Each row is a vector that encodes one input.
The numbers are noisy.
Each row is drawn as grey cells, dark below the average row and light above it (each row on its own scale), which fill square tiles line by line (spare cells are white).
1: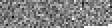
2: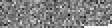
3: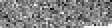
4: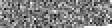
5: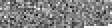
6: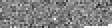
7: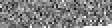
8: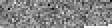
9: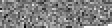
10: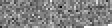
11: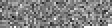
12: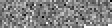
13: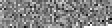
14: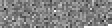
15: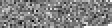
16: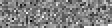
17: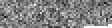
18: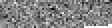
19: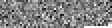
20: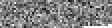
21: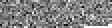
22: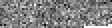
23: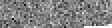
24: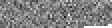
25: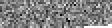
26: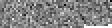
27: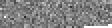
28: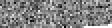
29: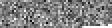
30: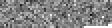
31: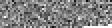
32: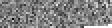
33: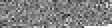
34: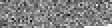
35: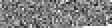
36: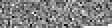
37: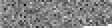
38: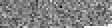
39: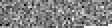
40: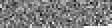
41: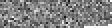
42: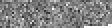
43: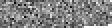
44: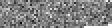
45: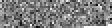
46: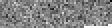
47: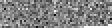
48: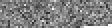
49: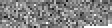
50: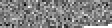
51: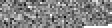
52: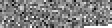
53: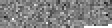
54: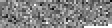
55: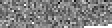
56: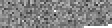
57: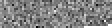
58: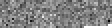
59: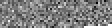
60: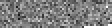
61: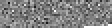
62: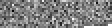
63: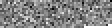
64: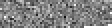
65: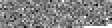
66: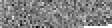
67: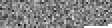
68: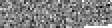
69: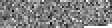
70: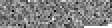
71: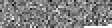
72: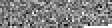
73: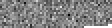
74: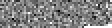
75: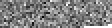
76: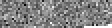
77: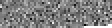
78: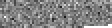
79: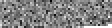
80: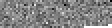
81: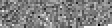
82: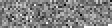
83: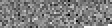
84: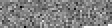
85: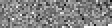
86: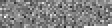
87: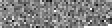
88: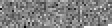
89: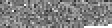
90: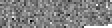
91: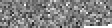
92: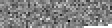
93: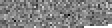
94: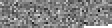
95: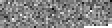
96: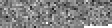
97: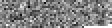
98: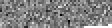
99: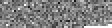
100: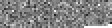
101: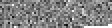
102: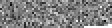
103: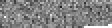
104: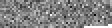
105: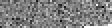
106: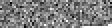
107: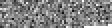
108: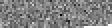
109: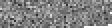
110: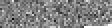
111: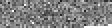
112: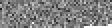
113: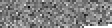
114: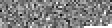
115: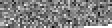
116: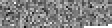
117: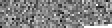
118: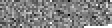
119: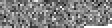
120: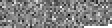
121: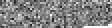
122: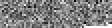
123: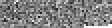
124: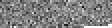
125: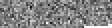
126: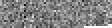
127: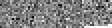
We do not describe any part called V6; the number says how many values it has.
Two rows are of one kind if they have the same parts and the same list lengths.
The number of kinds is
2.
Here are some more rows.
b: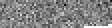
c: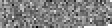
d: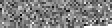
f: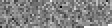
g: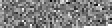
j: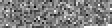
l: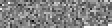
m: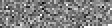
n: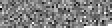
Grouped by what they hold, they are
b, c, f, j, m
d, g, l, n

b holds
a node of a 7-node tree and three true/false values.
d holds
a node of a 7-node tree and a value of V6.
